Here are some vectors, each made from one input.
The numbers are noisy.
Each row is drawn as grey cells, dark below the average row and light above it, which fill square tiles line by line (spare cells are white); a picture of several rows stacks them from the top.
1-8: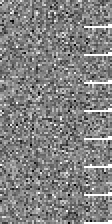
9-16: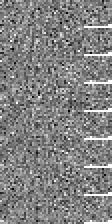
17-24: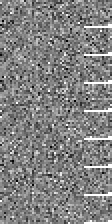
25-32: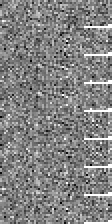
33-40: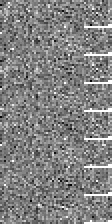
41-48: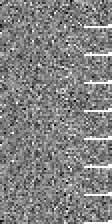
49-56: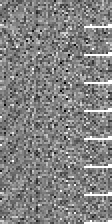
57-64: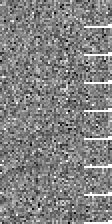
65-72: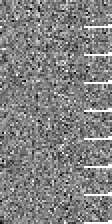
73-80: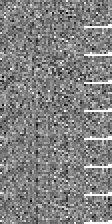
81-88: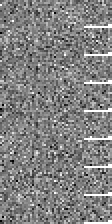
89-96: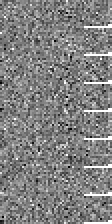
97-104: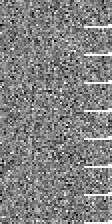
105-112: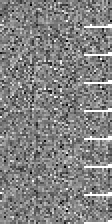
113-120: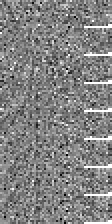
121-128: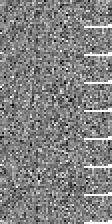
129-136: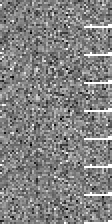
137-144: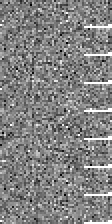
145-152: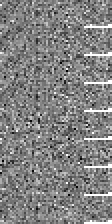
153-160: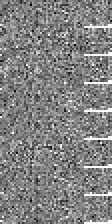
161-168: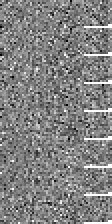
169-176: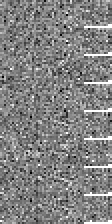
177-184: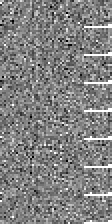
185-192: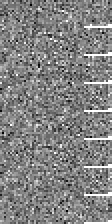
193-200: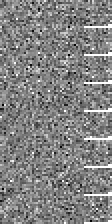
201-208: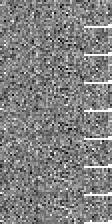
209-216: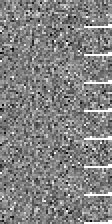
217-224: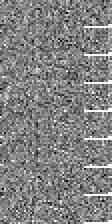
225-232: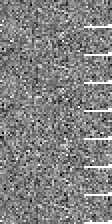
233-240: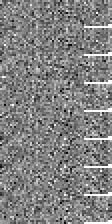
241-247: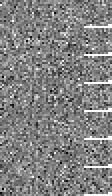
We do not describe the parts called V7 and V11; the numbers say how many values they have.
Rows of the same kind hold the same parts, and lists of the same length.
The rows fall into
2 kinds.
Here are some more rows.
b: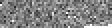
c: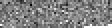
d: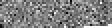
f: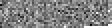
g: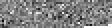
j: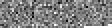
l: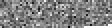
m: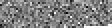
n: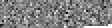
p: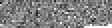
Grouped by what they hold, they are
b, c, p
d, f, g, j, l, m, n

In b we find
a point on a 4-point line, four true/false values and a value of V7.
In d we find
four true/false values, a value of V7 and a value of V11.
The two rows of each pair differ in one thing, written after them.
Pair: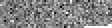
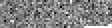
one of the four true/false values
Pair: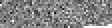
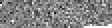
one of the four true/false values
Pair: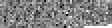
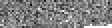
the place on the 4-point line
